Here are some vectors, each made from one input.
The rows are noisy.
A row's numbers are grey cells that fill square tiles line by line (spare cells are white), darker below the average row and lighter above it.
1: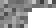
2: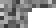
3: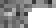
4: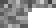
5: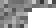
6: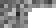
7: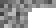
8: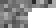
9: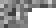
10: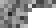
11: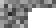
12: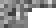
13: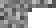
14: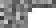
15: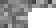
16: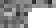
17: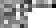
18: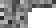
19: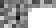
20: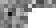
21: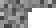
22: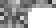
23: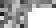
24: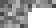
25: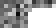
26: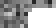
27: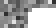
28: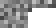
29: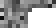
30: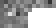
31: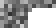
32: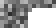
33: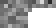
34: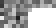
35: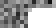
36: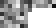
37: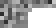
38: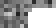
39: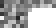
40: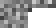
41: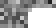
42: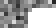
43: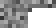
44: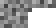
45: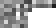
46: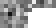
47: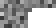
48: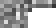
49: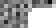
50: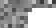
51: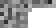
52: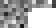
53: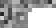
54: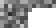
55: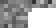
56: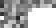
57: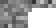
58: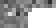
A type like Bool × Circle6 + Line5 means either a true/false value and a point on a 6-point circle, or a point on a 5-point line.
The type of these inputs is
Bool × Tree8.
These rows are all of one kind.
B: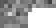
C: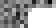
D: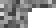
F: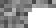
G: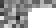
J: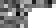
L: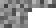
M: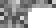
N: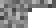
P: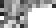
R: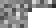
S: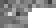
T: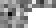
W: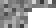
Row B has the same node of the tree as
J, N, R and S.
